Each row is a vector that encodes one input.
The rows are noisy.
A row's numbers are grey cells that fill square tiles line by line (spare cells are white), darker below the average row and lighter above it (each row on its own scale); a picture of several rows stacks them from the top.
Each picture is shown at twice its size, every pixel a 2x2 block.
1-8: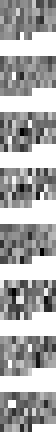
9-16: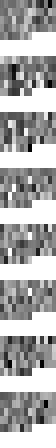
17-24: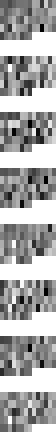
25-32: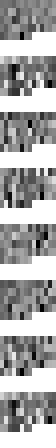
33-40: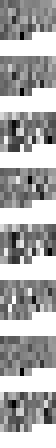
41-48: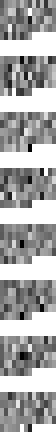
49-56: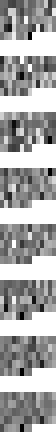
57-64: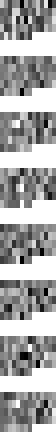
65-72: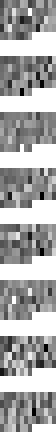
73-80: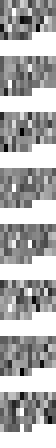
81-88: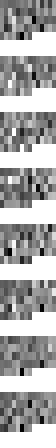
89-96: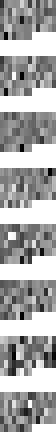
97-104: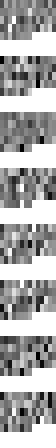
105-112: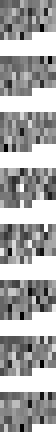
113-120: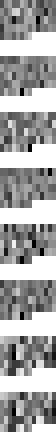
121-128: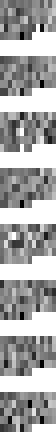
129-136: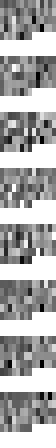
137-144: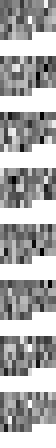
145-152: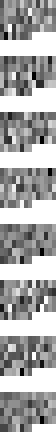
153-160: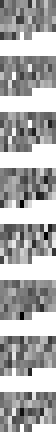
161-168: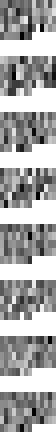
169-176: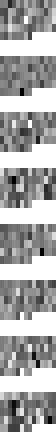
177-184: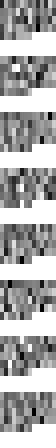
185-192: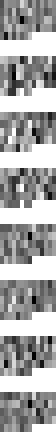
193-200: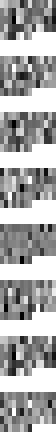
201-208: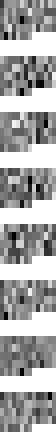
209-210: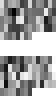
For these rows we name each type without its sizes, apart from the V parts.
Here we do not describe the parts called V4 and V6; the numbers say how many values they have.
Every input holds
either a label, a true/false value and a value of V6, or a value of V4.
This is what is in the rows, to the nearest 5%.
About 85% of them hold a label, a true/false value and a value of V6. The rest hold a value of V4.
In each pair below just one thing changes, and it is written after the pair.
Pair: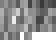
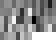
the label
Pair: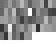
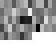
the label
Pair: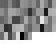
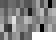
the true/false value
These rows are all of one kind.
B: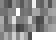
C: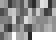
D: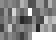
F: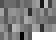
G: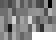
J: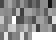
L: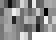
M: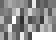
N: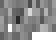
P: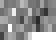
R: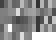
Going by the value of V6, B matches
C and G.
